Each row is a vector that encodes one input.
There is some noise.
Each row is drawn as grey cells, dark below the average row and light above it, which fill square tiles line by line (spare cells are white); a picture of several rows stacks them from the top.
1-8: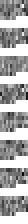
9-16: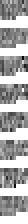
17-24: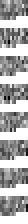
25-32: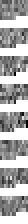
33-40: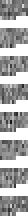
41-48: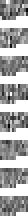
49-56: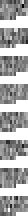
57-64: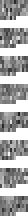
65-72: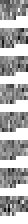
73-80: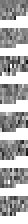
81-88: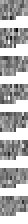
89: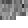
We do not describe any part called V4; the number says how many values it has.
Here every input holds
a value of V4, together with either a point on a 6-point line, or a point on an 8-point line.
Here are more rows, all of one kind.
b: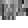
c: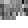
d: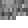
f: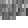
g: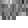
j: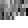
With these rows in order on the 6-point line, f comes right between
g and j.
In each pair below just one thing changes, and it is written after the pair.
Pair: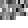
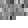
the value of V4
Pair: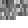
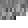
the value of V4
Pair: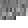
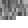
the value of V4
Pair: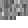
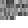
the place on the 8-point line
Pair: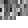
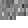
the value of V4
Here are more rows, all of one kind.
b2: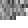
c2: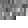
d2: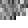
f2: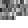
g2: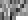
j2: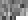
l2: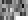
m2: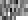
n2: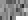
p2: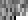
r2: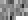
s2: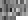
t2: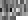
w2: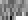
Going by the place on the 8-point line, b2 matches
d2, n2 and r2.
